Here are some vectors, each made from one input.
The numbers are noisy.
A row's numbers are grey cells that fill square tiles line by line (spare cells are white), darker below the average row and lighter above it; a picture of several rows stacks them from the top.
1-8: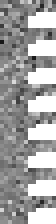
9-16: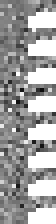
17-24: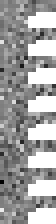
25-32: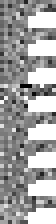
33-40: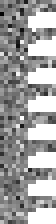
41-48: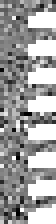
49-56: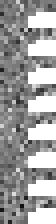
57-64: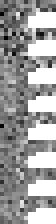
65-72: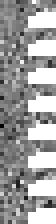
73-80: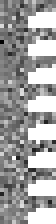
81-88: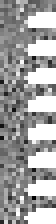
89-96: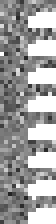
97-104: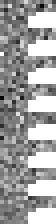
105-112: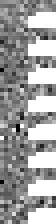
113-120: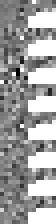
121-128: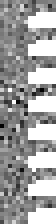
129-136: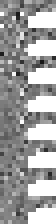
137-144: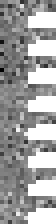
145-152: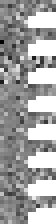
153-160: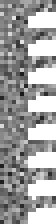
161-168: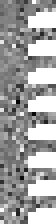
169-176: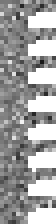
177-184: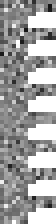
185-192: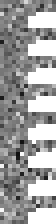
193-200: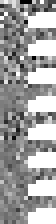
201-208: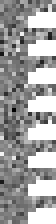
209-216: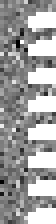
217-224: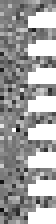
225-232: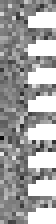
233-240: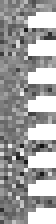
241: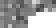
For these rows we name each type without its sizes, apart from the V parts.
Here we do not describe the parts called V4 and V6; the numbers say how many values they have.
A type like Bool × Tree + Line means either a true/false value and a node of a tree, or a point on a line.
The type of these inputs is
Bool × Bool × Bool × Bool + Tree × V4 × V6 + Unit.
